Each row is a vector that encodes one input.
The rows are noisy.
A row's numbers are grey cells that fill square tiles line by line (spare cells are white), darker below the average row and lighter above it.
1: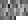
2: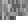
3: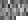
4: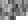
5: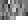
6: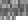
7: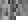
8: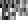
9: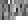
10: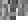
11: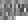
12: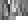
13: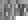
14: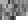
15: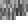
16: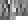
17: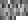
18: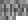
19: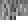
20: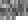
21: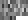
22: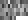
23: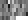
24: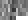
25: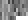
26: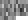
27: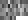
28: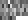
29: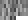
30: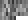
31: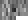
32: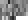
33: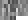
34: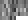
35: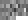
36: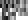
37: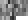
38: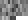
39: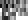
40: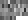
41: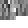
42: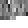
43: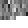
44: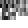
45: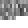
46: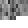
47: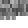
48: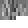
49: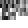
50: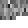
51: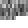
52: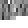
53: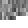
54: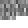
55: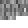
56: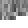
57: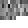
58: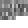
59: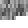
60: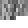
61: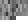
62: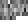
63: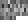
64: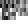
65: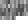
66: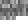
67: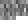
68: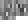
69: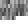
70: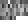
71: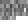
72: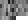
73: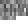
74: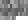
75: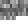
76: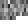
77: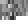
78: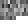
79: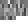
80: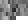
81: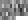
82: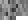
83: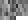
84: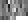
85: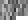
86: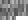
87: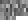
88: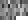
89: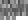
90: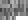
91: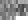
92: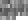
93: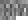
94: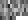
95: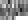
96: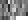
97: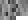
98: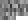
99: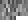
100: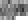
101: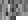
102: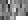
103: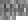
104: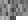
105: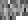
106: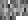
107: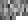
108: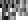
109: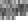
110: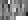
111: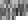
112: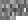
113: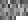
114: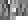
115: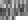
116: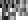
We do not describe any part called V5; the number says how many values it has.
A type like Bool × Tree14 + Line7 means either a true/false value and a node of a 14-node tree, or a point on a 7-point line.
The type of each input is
List2(Bool × V5).
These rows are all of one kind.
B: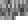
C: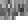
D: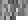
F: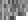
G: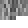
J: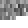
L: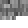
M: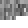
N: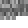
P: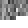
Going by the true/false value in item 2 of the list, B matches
C, L and N.
